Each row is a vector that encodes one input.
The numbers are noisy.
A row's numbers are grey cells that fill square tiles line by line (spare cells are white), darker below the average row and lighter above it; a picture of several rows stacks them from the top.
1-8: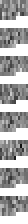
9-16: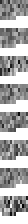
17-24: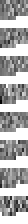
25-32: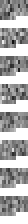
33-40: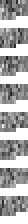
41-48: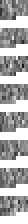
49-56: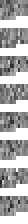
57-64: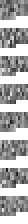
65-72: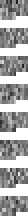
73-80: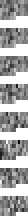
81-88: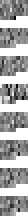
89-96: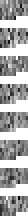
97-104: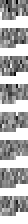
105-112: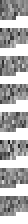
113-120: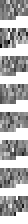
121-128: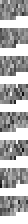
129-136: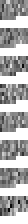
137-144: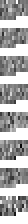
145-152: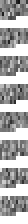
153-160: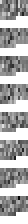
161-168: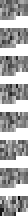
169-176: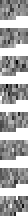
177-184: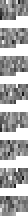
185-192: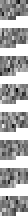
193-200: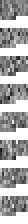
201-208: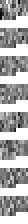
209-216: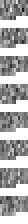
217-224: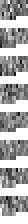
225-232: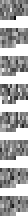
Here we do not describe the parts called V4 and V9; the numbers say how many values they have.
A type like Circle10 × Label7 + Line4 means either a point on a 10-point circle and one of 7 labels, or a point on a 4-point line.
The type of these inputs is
Line5 × V9 + Line7 × (Line7 + V4).
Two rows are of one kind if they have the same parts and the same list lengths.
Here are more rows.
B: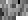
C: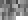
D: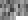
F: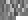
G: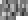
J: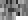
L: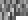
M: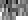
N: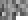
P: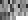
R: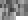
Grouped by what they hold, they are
B, F, L
C, D, J, M, P, R
G, N

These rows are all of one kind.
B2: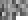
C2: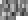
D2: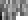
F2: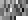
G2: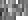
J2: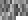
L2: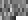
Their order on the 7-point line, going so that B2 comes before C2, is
F2, L2, G2, J2, D2, B2, C2.
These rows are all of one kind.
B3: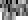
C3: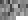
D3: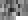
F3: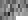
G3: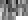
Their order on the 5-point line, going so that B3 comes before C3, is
D3, B3, F3, C3, G3.
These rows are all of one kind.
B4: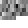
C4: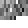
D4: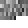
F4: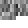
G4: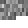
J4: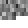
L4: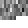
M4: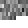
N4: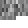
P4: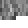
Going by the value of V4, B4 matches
C4, F4, L4 and N4.
